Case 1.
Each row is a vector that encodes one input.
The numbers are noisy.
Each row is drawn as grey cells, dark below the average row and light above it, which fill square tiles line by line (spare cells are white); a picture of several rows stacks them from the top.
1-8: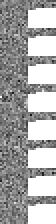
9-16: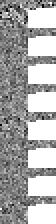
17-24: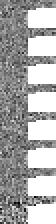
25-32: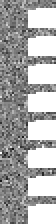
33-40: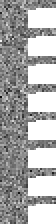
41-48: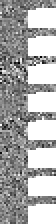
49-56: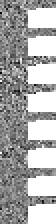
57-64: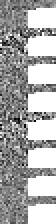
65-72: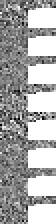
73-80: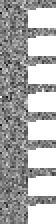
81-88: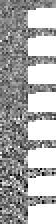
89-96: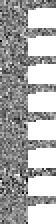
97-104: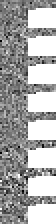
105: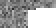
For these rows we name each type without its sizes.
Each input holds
a point on a line.
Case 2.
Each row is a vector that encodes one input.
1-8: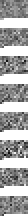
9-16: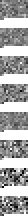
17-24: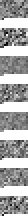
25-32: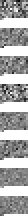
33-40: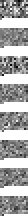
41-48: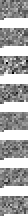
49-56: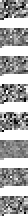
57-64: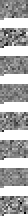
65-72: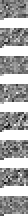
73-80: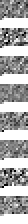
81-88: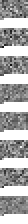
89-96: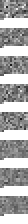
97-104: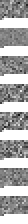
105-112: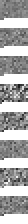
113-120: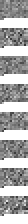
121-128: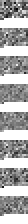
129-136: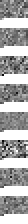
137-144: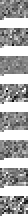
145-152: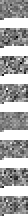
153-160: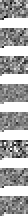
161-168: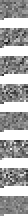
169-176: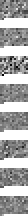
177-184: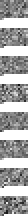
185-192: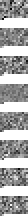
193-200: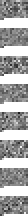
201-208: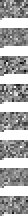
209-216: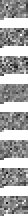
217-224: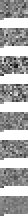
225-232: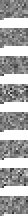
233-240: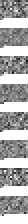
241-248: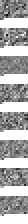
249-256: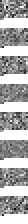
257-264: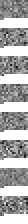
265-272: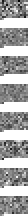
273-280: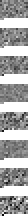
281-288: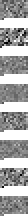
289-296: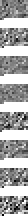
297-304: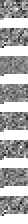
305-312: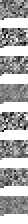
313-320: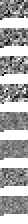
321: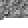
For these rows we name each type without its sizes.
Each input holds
a node of a tree.
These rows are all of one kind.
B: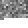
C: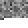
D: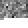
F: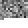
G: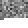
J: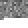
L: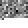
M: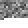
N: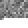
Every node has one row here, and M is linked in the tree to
L.
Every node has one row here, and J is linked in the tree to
F.
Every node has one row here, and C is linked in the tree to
G.
